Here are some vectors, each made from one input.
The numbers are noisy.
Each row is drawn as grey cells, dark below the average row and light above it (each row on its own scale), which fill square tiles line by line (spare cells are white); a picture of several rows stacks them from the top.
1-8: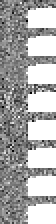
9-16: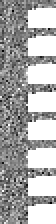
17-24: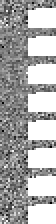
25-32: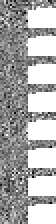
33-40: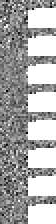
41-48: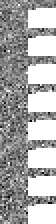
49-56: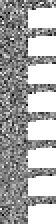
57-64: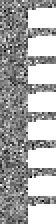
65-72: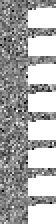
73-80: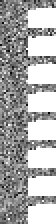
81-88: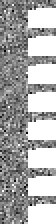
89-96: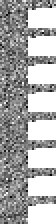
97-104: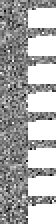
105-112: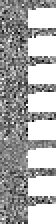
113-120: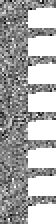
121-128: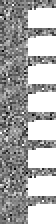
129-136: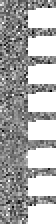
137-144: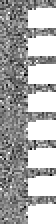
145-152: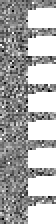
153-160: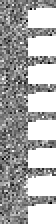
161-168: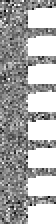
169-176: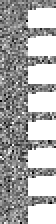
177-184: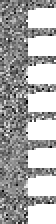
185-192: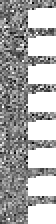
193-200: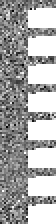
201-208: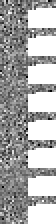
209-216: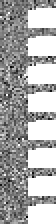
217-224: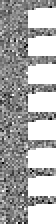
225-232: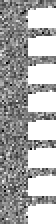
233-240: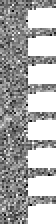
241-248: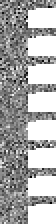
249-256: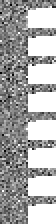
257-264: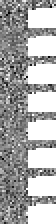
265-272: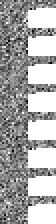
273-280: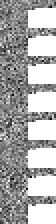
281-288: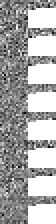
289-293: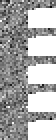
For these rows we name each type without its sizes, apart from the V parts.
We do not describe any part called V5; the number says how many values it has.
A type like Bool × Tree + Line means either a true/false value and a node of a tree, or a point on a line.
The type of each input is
(Bool × Bool × Bool + Line) × (Line + V5) + List(Circle).
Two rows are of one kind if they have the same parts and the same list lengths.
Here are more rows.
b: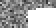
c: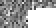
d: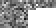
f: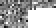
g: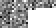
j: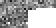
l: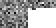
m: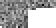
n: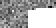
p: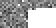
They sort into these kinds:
b
c, f
d
g, p
j
l
m
n

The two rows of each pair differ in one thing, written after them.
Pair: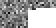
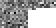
the place on the line
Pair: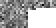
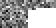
the place on the line
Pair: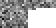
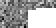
the value of V5
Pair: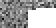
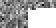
the value of V5
